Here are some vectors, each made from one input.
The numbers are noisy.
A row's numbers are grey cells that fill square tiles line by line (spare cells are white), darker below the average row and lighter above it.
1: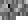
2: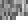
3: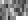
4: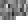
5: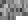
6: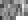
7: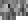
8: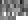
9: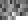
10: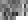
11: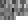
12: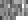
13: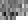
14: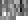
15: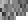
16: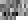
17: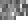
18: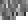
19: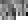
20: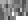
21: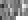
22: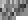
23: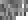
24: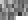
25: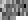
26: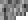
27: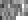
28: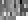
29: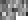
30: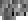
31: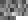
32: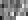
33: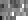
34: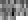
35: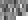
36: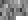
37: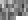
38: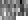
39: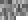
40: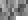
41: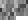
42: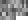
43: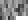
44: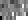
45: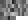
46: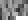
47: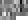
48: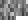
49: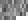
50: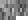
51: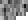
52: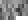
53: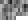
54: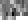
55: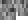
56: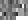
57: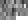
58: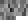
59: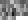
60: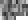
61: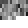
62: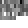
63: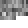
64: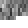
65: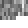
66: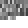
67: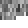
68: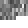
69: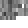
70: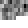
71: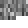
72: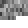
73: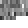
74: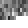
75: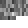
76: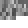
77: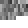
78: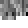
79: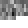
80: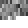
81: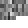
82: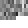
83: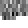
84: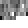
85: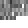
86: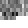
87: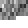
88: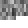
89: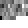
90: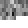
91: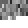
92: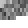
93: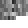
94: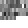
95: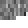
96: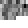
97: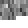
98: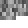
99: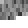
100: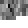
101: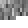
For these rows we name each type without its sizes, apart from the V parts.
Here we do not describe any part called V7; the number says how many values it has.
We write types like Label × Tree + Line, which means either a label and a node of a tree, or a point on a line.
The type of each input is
(Bool × Bool × Bool × Bool + Unit) × Line × V7.
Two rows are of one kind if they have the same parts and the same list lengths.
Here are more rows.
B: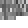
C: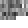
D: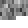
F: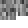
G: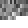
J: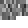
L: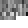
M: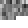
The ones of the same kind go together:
B, C, F, G, J, L, M
D

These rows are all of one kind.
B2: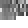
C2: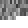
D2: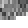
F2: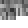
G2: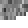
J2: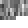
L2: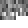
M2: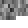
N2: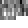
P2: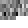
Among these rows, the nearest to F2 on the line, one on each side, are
D2 and G2.
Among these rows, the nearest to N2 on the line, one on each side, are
B2 and L2.
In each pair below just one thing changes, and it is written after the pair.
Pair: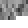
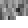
the place on the line
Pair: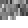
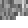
the value of V7
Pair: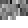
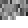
the place on the line
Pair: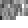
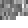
the place on the line
